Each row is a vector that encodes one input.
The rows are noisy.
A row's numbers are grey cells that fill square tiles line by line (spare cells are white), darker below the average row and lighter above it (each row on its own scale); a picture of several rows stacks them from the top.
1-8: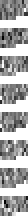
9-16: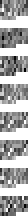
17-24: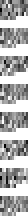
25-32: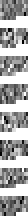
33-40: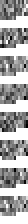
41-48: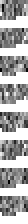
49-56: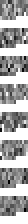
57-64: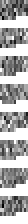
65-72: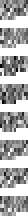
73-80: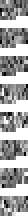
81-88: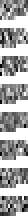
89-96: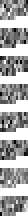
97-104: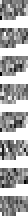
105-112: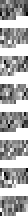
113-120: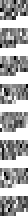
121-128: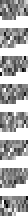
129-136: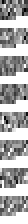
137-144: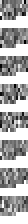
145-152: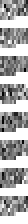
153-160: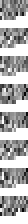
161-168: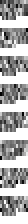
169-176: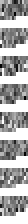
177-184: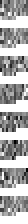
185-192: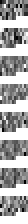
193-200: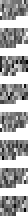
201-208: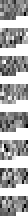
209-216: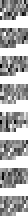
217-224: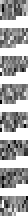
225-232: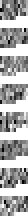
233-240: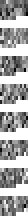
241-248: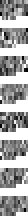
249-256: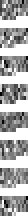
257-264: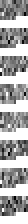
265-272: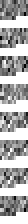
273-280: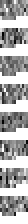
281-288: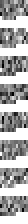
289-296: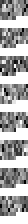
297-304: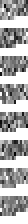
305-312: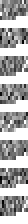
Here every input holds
a list of up to three points on a 15-point line.
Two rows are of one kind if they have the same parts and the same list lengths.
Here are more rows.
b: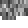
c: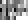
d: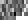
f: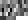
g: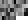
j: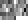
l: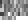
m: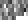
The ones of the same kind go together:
b, d, g
c
f, j, m
l

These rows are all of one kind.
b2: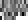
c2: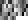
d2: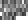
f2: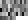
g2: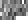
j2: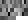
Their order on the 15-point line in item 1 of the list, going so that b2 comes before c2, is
b2, d2, g2, f2, j2, c2.
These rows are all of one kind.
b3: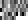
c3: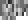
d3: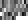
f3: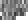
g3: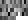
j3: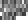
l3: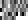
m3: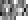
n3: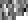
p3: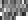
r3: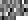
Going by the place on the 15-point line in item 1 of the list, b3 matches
d3, j3, l3 and p3.
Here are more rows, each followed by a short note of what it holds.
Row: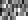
a list of three items
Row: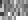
a list of one item
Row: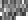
a list of two items
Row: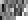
a list of three items
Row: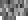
a list of three items
